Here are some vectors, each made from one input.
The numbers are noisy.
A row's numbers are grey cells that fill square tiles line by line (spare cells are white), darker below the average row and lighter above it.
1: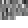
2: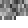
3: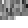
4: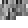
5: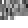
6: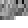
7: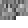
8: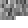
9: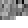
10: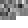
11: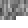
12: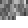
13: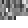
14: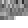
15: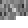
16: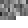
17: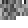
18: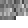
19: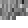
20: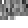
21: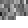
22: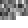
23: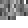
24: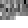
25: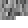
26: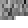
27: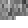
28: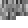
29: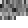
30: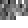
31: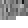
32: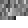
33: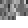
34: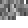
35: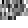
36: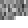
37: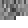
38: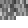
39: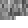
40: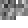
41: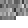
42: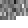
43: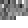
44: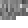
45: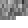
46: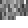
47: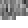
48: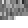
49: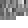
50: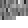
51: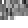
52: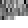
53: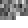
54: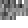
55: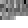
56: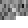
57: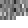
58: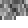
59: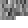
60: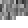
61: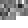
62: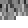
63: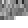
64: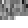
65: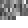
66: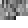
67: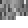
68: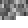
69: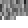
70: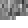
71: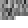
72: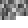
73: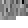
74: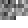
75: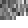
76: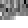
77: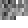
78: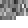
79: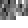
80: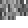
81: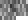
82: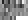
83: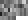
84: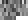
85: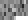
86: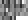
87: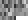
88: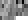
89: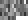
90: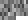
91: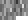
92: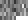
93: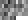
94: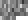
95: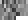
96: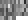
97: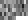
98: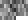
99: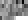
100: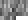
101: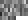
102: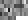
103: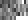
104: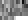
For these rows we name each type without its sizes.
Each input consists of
a point on a line, together with either a point on a line, or a node of a tree.
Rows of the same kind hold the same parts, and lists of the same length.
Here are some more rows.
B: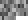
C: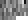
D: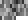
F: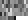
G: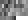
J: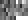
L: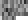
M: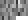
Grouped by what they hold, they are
B, F, G, J
C, D, L, M

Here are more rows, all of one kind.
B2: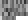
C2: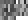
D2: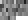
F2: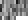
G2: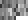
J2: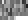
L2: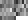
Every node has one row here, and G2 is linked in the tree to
L2.
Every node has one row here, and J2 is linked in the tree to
C2, F2 and L2.
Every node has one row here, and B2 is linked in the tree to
C2.
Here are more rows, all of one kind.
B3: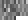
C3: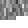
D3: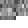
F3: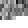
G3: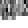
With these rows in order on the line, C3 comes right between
D3 and G3.
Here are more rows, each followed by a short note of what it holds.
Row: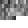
a point on each of two lines
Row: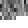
a point on a line and a node of a tree
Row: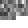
a point on each of two lines
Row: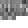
a point on a line and a node of a tree
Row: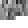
a point on a line and a node of a tree
